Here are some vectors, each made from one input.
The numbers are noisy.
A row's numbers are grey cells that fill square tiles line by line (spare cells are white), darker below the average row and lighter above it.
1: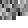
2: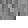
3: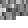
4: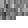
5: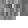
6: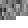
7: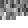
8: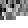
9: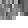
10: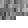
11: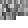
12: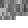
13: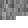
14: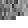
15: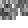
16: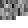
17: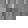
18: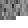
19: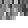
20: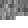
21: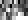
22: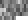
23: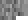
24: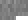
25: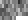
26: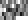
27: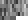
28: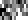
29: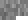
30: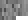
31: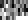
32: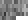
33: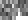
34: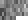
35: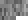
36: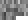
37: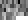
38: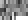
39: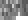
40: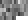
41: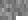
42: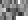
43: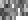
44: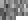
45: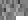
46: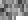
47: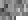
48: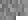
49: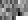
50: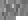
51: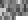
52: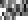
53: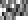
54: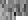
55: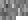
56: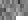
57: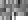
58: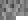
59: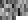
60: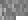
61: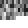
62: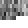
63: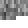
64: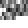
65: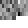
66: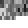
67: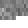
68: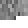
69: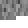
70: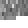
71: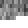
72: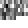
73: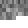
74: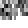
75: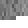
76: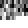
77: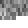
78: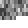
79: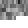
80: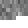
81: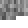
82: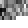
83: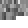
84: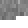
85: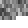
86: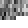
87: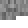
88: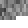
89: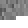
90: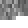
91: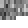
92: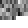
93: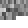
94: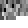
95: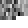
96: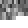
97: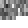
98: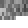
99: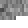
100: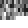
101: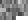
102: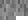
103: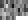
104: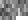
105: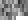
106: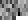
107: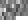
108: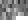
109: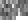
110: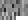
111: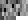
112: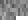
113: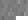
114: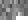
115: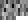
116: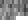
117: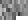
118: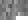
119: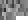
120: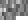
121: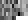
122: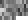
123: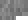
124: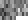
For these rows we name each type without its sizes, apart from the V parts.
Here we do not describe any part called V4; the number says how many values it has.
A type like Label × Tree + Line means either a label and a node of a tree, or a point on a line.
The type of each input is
List(Bool × V4).
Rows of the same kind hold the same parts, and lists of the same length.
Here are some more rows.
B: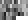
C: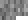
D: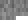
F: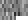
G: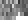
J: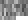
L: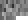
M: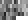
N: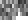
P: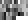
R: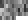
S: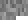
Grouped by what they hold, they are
B, D, L, M, N, P, R
C, G
F
J, S

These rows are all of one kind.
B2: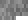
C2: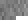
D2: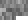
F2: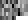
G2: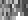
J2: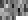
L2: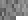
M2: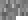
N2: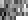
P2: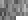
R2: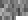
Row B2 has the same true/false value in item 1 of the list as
C2, F2 and R2.
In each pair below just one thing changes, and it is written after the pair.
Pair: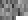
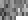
the true/false value in item 1 of the list
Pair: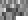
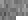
the true/false value in item 1 of the list
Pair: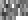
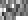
the value of V4 in item 1 of the list
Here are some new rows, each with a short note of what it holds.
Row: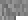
a list of one item
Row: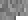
a list of one item
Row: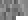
a list of three items
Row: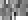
the empty list
